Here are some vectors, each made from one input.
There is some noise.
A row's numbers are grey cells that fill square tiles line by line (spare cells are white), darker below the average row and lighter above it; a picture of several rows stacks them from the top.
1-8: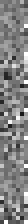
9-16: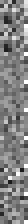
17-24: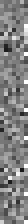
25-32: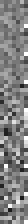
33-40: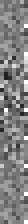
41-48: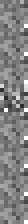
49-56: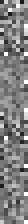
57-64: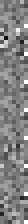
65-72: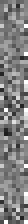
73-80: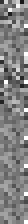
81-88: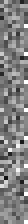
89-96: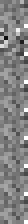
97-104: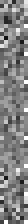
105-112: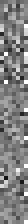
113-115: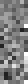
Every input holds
a node of a 7-node tree.
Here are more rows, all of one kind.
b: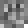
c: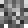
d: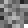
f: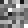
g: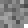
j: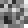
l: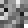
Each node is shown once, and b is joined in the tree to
d, g and j.
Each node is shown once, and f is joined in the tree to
d.
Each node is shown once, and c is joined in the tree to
j.
